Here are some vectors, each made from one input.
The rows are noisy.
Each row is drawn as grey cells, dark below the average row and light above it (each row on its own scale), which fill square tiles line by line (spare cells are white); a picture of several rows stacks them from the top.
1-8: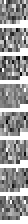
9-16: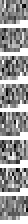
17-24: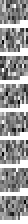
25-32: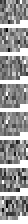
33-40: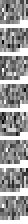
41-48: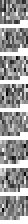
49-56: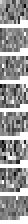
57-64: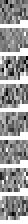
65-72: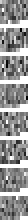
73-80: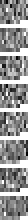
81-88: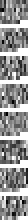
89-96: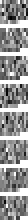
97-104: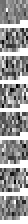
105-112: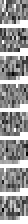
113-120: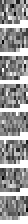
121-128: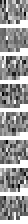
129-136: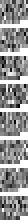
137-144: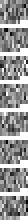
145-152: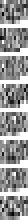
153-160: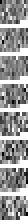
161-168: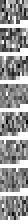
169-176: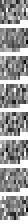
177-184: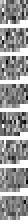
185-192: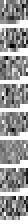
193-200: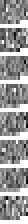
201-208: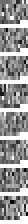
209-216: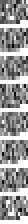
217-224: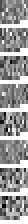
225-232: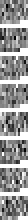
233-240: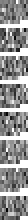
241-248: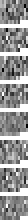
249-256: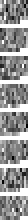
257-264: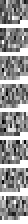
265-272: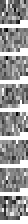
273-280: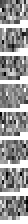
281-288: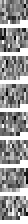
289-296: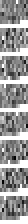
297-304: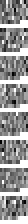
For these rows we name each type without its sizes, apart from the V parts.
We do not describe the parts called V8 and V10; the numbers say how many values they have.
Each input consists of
either two labels, or a point on a line, a value of V8 and a value of V10.
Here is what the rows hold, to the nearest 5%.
About 45% of them hold two labels. The rest hold a point on a line, a value of V8 and a value of V10.
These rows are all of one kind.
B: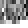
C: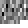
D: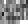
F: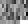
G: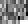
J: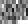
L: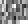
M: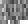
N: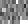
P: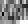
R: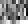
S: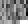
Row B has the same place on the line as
C, G, L and M.
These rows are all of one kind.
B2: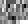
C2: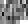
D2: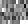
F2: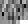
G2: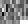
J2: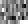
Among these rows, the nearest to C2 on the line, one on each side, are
G2 and J2.
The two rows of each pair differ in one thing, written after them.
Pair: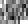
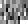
the value of V10
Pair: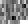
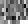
the place on the line
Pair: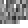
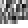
the value of V10
